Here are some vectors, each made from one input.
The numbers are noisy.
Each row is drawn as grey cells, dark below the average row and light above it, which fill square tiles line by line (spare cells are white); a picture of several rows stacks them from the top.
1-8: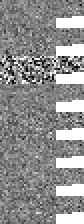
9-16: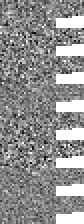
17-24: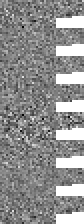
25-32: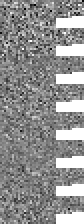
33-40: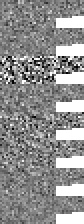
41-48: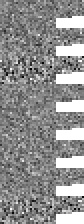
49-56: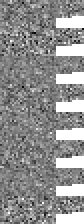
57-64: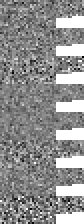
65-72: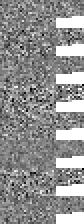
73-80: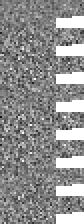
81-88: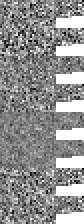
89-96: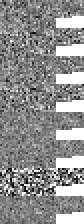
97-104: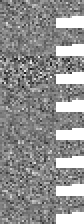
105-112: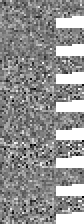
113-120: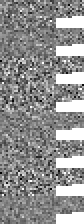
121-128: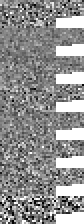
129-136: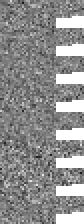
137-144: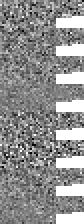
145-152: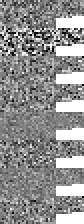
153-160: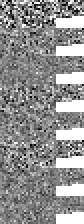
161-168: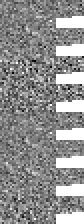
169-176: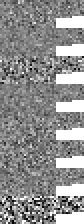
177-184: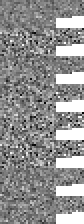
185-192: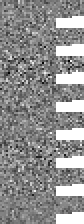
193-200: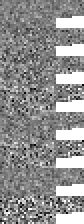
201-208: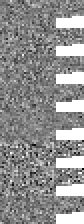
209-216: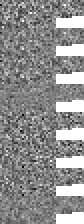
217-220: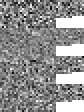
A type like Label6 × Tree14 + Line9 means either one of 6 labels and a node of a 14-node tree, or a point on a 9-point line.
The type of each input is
List3(Line4).
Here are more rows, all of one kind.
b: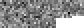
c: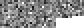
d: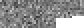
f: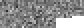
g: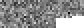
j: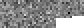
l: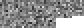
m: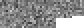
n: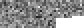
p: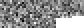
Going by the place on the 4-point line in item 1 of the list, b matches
n and p.
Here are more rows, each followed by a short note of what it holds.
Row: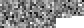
a list of one item
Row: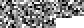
the empty list
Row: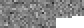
a list of three items
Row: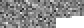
a list of three items
